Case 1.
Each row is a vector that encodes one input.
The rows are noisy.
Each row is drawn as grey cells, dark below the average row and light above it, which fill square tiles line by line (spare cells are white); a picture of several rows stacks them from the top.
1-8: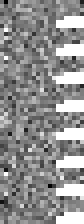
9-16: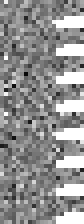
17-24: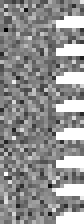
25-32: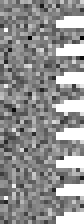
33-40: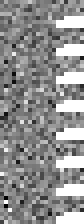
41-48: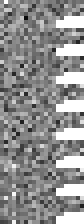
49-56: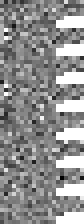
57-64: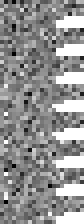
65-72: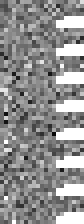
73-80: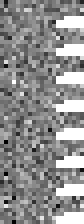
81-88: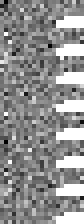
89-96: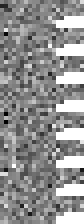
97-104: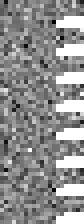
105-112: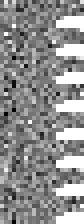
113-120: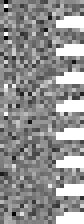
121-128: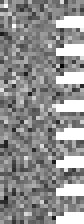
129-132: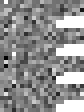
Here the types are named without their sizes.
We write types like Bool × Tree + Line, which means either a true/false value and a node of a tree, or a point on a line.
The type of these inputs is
Circle × Line × Line.
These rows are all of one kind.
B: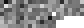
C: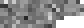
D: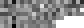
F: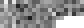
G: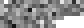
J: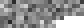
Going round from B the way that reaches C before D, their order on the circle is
B, C, F, G, J, D.
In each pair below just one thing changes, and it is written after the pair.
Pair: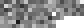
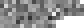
the place on the circle
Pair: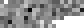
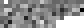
the place on one of the two lines
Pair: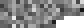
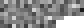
the place on the circle
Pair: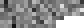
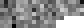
the place on the circle
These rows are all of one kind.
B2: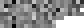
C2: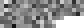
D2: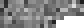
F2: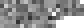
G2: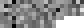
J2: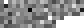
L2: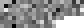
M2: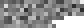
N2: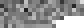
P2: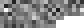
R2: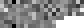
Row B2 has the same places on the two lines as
C2, G2 and L2.
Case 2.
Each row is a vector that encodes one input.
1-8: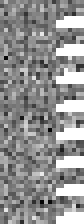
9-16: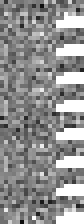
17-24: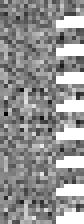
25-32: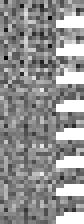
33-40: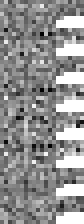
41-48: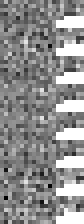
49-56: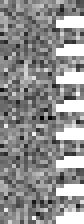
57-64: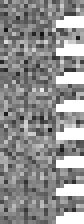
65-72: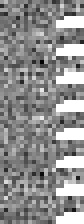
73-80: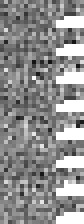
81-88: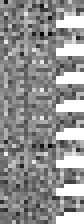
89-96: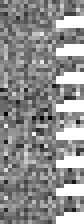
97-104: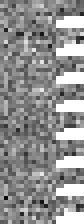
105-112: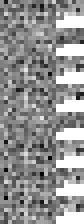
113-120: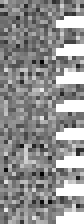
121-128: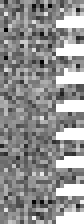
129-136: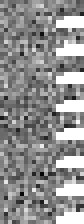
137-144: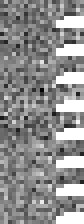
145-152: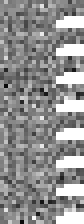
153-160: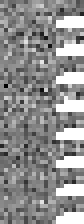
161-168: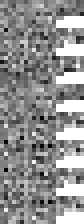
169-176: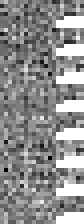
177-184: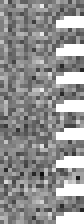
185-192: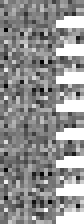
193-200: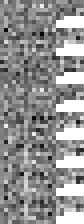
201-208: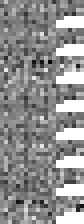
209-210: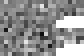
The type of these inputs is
Line6 × Line6 + Line11.
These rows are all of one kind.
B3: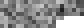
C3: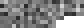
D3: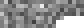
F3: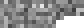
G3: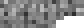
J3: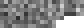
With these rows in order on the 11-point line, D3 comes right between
B3 and F3.
